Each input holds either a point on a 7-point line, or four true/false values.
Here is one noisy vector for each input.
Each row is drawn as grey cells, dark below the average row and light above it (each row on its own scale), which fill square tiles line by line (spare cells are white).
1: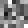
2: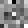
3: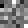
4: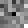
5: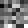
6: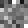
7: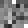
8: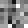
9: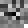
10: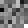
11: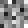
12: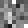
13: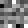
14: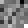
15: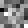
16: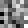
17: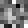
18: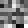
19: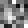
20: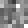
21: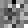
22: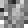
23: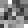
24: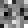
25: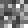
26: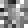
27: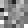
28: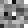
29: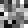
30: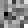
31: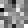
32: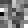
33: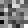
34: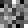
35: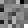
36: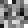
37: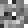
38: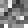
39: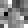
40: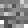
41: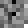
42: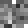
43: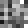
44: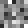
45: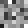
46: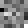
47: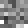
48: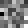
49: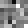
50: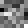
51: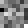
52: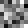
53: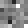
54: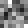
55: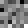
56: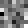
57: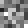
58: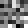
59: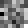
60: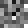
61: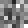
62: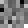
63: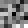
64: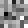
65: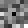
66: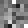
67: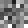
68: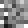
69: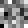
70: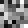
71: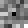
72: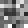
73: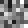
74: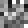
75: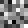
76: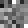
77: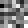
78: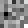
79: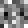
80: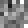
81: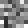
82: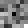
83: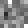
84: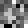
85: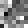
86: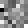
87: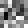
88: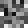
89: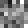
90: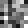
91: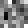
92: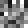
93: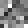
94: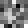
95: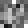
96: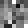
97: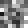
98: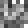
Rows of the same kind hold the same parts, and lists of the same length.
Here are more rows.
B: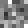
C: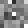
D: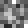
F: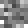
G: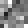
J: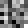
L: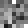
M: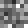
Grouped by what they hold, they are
B, C, G
D, F, J, L, M

